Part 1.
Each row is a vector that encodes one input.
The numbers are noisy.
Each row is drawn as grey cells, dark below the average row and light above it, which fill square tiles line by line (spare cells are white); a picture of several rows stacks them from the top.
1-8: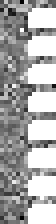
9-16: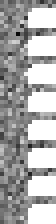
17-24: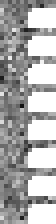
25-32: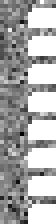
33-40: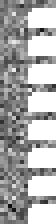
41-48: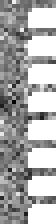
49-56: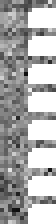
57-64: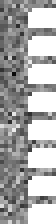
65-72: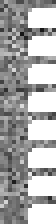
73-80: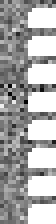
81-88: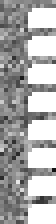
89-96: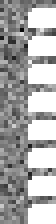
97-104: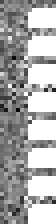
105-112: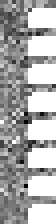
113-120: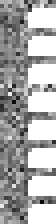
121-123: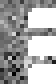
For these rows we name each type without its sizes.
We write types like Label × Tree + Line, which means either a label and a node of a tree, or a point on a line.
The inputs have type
(Bool × Bool × Bool × Bool + Line) × Tree.
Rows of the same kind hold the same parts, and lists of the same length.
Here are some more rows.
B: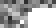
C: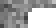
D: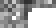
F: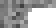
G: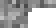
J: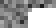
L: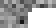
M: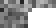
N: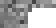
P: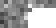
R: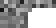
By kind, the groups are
B, D, M, R
C, F, G, J, L, N, P

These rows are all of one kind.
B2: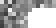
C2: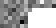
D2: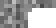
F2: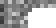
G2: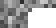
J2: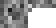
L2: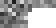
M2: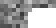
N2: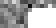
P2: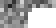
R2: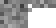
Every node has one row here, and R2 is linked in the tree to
J2.
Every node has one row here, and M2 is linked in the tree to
N2.
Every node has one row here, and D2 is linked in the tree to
F2 and L2.
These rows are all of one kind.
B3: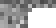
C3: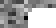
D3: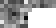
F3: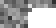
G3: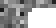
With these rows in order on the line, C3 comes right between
B3 and G3.
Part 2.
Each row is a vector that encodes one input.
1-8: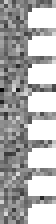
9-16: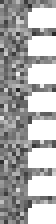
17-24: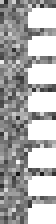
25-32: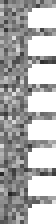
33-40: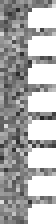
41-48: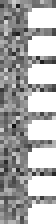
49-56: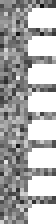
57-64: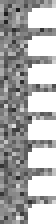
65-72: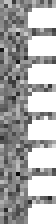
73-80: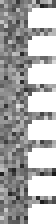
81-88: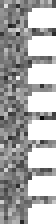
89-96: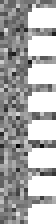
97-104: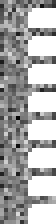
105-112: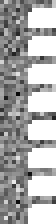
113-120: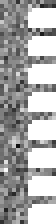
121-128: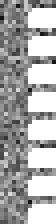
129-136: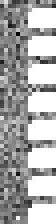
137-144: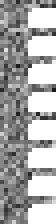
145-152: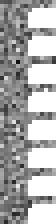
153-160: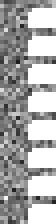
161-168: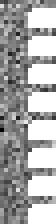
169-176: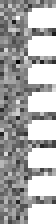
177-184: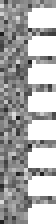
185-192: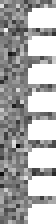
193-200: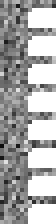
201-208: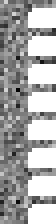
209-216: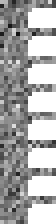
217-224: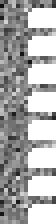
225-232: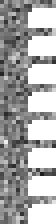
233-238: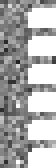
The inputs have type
Circle13 × Circle13 + Circle16.
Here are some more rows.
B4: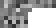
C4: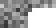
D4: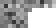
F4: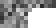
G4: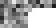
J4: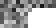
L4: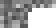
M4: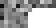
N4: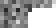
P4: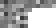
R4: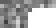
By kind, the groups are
B4, F4, G4, J4, M4
C4, D4, L4, N4, P4, R4

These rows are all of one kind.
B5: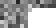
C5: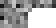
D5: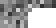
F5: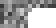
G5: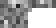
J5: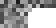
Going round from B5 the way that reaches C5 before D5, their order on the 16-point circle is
B5, G5, C5, J5, F5, D5.
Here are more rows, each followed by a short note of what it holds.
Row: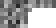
a point on a 16-point circle
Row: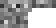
a point on a 16-point circle
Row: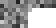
a point on a 16-point circle
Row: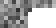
a point on each of two 13-point circles
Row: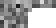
a point on a 16-point circle
